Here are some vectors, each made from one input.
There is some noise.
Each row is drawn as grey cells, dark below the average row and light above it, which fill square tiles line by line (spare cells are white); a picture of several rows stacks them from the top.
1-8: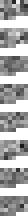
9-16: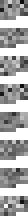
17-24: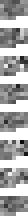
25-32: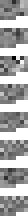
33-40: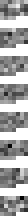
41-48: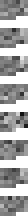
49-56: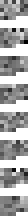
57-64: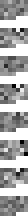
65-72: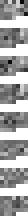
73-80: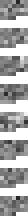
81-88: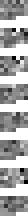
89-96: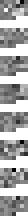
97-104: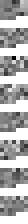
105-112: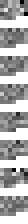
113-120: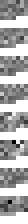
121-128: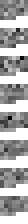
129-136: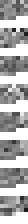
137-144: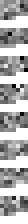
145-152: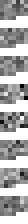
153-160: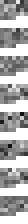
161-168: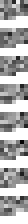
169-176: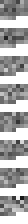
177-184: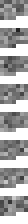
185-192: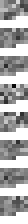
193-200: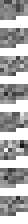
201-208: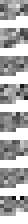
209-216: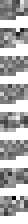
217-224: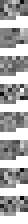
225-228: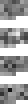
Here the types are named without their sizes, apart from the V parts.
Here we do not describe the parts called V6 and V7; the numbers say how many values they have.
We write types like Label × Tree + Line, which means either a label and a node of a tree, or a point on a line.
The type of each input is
(Bool × Circle + V7) × V6.
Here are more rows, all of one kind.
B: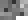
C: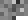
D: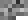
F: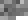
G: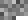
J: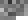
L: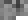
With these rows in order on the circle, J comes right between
B and C.
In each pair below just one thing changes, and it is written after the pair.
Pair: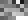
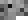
the value of V7
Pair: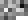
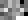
the value of V7
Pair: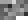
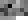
the value of V6
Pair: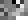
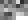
the value of V6
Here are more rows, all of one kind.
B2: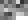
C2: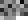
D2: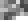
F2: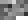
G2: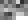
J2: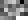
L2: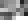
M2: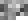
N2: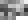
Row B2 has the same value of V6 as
D2, G2 and L2.
